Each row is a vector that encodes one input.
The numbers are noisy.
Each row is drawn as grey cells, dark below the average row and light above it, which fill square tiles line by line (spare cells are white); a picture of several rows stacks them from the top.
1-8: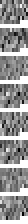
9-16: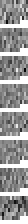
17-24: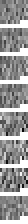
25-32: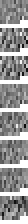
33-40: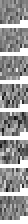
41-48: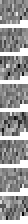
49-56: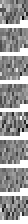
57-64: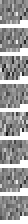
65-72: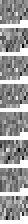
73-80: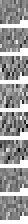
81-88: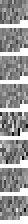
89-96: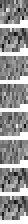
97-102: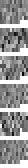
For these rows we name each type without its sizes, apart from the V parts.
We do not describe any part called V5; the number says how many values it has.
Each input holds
either a true/false value and a value of V5, or a list of points on a line.
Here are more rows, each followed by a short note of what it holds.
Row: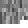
a list of three items
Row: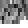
the empty list
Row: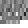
a list of one item
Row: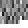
a true/false value and a value of V5
